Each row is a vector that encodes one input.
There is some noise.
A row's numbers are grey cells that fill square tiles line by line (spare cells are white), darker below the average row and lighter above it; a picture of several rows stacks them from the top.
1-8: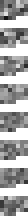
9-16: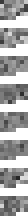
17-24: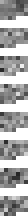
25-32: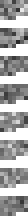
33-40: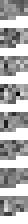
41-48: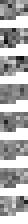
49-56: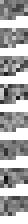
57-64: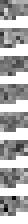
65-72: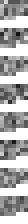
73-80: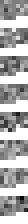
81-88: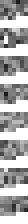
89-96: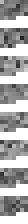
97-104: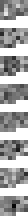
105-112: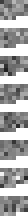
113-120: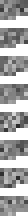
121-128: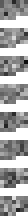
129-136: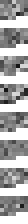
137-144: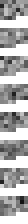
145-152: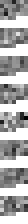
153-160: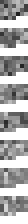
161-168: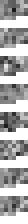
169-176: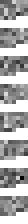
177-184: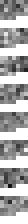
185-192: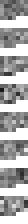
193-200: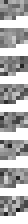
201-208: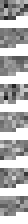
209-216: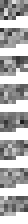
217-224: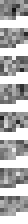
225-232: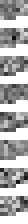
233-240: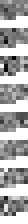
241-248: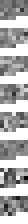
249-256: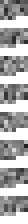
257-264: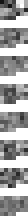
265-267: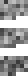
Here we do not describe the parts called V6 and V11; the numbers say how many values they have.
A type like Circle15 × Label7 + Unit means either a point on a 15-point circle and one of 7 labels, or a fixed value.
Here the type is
Bool × V11 + Line13 × V6.
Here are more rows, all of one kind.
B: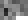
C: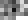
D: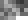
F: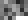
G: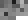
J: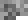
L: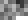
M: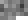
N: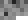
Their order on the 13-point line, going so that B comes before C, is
F, B, D, G, N, M, C, L, J.
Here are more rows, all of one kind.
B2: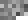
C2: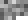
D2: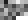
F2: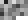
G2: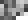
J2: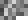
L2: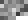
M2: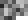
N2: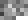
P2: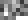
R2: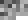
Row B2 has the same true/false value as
F2, J2, L2 and N2.
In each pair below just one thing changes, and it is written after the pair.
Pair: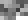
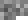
the place on the 13-point line
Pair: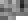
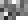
the value of V6
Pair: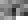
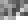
the place on the 13-point line
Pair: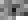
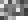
the place on the 13-point line
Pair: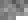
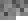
the place on the 13-point line
